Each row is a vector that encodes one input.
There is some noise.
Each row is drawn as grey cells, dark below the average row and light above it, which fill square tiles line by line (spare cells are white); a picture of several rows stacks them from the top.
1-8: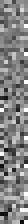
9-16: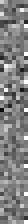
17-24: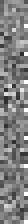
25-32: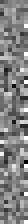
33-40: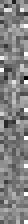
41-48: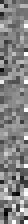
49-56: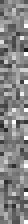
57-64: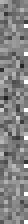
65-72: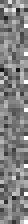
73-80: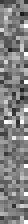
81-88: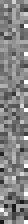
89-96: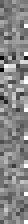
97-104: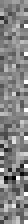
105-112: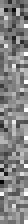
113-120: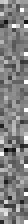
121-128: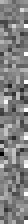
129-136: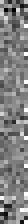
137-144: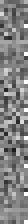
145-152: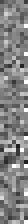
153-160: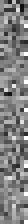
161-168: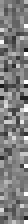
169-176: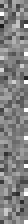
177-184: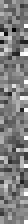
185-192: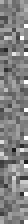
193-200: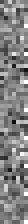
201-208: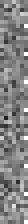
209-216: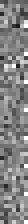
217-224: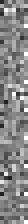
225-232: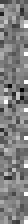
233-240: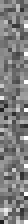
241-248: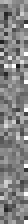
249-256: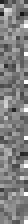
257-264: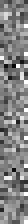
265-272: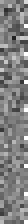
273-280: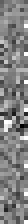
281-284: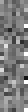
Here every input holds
a point on a 10-point line.
